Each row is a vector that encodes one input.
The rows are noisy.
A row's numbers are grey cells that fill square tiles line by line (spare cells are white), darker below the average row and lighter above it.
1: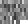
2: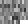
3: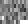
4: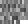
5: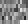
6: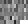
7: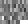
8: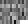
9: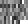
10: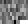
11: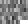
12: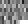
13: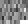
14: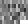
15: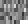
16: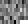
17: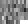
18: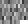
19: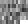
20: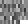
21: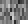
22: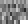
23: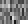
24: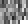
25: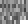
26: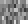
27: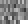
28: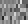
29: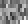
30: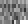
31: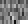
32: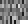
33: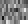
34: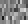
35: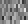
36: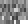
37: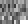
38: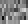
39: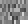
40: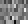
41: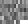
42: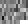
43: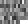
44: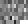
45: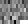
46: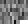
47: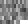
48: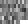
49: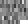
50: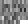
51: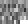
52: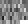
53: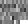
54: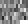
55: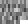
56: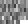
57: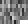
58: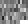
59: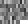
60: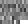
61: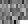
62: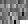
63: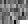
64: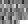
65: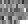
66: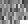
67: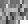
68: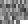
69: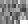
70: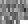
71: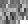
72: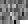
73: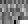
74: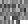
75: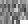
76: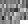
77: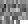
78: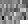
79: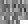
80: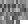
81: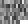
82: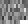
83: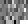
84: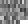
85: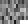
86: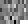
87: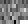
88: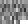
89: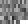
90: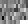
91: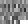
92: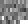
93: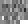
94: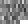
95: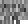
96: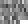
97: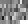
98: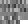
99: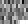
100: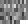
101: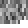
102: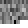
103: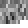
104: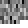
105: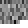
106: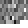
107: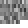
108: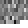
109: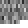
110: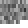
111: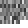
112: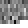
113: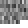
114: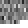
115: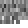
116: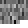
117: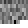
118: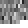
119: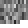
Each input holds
either a fixed value, or one of 11 labels and a true/false value, or a node of a 10-node tree.
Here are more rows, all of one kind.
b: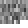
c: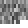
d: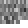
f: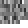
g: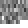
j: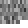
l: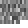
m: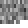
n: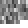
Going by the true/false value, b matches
c and l.
